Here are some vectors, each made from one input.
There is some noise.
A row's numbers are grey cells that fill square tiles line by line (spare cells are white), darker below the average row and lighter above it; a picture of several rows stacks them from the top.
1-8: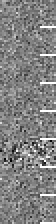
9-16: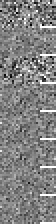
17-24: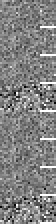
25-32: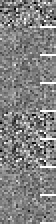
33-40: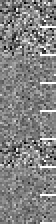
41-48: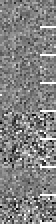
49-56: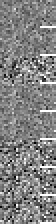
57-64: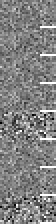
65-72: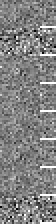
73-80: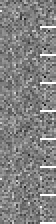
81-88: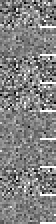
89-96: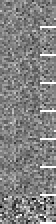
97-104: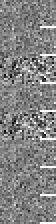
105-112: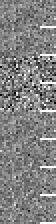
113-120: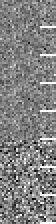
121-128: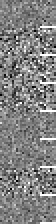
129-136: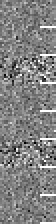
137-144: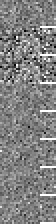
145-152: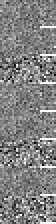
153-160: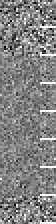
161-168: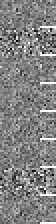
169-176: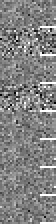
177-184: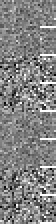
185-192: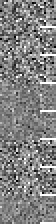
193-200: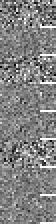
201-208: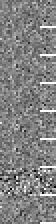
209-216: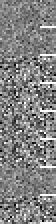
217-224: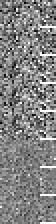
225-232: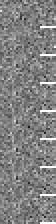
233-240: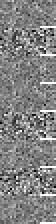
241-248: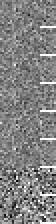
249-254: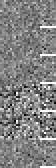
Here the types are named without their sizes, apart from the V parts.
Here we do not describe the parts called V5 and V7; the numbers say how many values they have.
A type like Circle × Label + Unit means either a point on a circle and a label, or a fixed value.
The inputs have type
Circle × Circle × Tree × V7 + V5.
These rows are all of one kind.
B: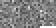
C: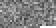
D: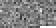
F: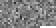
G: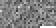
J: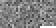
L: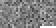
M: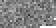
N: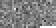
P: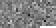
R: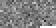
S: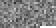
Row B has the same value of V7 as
C, L and R.
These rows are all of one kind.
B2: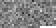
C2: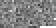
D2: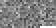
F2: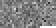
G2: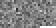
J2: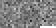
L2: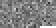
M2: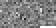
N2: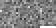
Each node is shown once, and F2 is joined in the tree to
C2.
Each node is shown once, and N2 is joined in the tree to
J2 and M2.
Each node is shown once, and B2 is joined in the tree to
D2 and M2.
